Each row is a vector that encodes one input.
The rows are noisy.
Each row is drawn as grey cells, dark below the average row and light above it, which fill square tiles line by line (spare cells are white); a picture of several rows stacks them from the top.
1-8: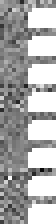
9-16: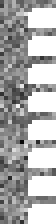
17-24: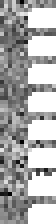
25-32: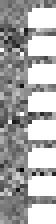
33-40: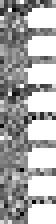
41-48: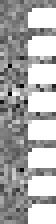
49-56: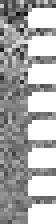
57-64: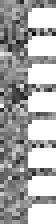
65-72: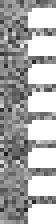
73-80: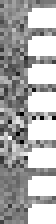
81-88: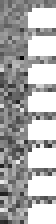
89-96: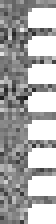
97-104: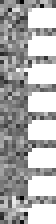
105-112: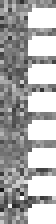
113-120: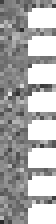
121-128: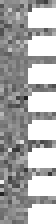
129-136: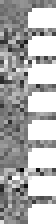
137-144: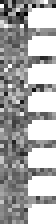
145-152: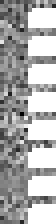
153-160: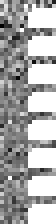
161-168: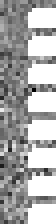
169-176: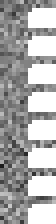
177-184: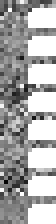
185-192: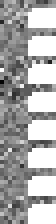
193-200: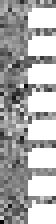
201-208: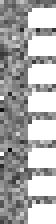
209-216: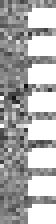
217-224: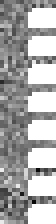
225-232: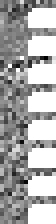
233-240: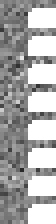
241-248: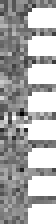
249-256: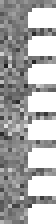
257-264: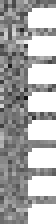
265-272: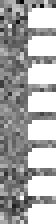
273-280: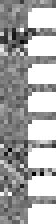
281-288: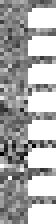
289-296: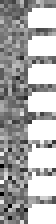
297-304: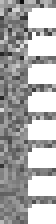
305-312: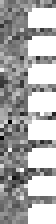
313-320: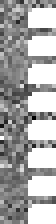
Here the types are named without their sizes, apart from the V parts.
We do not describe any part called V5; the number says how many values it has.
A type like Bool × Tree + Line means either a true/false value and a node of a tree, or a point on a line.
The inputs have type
List(Line) × V5.
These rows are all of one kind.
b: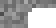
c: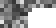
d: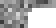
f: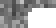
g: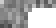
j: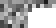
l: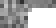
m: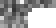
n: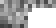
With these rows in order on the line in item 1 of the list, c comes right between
b and l.
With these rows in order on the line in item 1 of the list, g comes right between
f and n.
